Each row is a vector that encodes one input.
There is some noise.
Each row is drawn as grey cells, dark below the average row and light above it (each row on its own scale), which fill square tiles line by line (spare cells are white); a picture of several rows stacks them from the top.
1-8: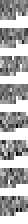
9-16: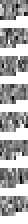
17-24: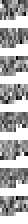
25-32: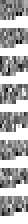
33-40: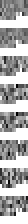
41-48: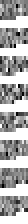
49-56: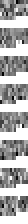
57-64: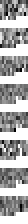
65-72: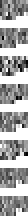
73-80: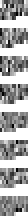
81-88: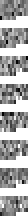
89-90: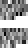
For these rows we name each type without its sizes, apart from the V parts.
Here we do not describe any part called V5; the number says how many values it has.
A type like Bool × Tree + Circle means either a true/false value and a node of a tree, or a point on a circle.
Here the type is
List(Bool × V5).
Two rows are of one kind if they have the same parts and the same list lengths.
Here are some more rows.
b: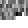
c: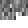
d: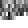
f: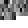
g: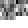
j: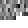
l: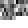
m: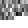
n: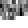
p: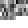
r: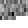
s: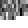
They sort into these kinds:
b, m, r
c, d, f, j, n, s
g, l, p

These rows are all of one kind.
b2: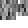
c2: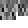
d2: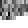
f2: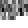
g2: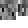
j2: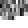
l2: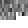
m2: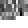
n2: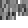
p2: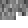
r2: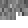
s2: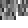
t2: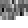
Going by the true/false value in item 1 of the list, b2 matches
d2 and n2.
